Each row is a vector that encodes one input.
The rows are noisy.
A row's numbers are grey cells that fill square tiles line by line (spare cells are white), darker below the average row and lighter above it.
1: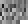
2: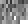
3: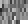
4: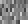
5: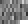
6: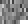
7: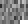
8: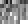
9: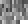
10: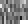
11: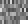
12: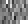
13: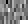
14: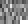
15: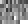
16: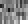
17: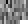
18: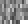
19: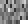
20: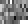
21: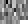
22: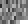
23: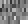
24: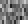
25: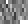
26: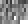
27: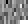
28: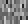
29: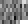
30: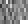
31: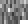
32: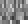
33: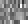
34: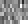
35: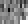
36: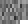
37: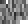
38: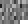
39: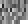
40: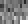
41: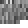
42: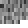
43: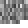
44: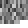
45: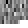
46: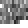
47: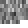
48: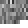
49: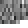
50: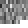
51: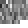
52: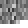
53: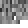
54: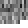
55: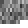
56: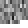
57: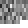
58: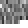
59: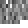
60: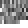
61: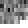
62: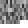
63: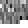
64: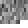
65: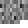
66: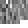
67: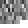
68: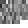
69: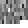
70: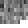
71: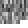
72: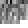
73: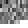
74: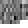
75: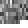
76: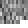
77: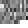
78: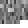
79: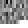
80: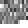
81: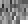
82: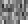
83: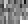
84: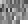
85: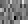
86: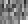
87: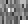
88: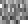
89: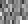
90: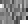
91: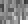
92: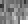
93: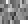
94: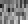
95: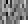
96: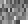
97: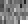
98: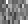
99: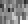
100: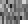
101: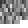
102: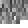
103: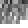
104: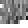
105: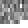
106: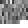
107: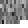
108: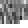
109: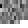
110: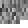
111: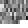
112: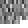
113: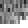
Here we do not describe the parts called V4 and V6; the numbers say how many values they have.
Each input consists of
a point on a 5-point line, a true/false value, a value of V4 and a value of V6.
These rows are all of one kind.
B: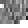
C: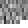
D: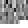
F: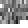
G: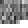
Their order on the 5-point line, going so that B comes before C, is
G, F, B, C, D.
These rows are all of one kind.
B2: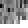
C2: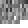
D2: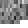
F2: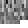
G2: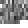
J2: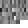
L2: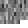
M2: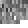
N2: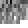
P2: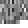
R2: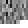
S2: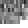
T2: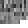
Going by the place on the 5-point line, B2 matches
N2, P2 and S2.
